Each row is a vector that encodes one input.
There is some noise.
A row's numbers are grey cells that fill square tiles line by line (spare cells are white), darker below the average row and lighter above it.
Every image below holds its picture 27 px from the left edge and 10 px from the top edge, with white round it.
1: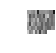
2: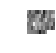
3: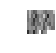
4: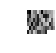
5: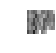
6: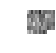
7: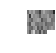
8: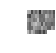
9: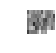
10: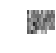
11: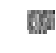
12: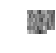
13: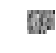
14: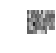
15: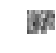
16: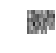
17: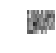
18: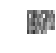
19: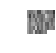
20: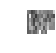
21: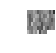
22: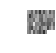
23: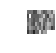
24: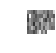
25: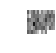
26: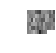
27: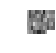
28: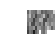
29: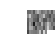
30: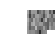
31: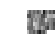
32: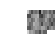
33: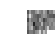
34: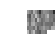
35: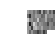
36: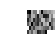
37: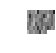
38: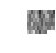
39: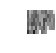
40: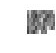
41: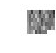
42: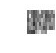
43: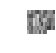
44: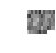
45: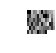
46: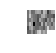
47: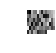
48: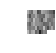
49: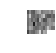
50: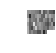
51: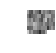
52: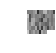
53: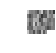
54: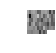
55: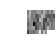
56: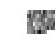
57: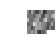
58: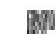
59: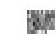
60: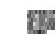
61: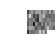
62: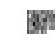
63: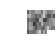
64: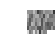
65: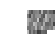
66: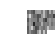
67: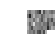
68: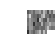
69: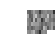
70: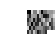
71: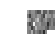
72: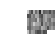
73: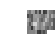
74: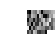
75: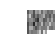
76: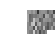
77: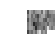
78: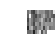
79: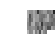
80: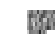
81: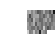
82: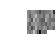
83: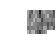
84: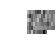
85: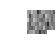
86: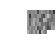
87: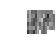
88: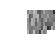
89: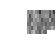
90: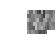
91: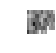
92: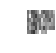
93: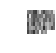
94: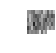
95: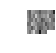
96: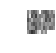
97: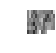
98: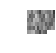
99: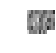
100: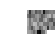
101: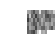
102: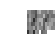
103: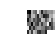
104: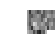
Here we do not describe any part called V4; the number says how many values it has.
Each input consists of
a list of up to two items, each a true/false value and a value of V4.
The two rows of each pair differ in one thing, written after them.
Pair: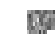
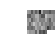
the value of V4 in item 1 of the list
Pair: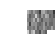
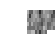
the value of V4 in item 2 of the list
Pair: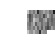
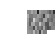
the value of V4 in item 2 of the list
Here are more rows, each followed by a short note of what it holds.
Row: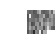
a list of one item
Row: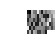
the empty list
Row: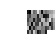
the empty list
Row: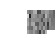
a list of two items
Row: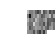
a list of two items
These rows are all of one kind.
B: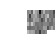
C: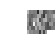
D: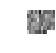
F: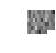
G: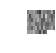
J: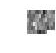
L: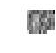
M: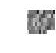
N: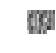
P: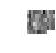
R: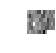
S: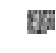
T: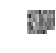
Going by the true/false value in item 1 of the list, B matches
F and G.
